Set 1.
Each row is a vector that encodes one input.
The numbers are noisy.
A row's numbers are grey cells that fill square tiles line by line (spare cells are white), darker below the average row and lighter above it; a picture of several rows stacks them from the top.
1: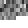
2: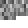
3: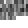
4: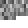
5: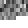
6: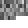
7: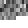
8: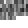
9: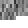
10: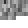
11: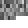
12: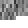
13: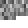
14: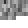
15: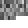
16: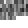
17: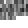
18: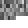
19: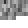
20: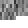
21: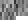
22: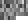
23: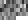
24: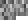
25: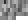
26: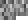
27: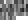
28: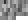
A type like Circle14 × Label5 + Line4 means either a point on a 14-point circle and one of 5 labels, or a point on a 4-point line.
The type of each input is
Line6.
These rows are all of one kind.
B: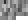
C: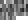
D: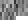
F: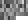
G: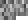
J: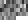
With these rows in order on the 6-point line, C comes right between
D and J.
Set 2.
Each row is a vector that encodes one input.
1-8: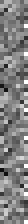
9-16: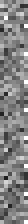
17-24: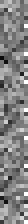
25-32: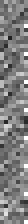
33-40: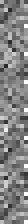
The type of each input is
Tree7.
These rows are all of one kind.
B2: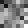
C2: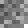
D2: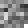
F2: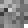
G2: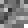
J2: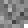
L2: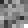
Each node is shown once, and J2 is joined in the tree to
C2, F2 and L2.
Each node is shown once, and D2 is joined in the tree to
F2.
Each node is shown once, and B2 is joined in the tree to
L2.
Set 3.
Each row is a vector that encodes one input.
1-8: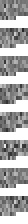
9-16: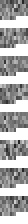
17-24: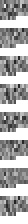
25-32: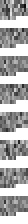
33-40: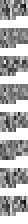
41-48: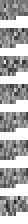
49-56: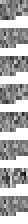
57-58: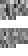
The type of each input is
Line7.
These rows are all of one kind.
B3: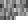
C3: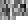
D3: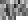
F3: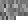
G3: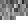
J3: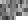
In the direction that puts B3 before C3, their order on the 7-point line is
G3, F3, J3, B3, D3, C3.
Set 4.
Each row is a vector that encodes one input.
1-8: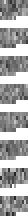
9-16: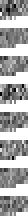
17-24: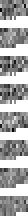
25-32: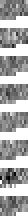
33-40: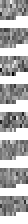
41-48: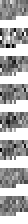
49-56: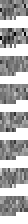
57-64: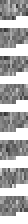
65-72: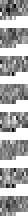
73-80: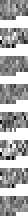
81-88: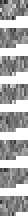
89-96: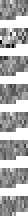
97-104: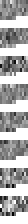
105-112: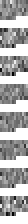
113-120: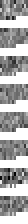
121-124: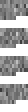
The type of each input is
Label6.
